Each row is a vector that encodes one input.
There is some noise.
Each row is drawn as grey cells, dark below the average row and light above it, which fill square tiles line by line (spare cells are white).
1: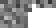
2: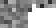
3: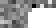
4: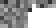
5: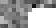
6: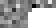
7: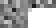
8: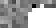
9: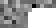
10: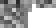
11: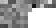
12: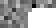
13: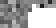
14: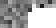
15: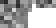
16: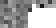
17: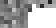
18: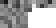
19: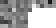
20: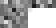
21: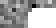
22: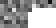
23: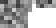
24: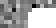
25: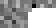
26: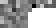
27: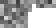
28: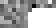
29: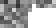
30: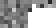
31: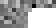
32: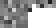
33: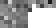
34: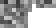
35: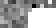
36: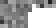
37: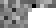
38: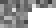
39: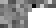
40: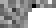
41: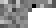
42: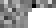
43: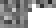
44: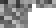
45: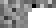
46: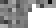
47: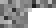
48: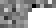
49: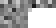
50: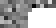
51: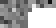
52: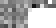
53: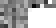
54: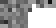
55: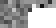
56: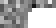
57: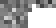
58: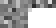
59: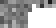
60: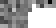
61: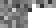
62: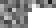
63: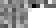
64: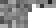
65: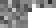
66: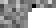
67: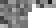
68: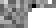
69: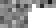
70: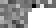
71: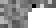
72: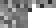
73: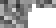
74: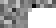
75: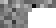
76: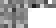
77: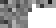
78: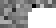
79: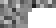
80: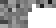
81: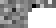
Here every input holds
a true/false value, together with either a fixed value, or a node of a 10-node tree.
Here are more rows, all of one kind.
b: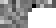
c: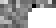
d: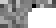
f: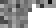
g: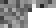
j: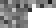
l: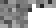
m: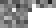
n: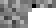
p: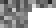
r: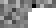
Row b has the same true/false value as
c, d, n and r.
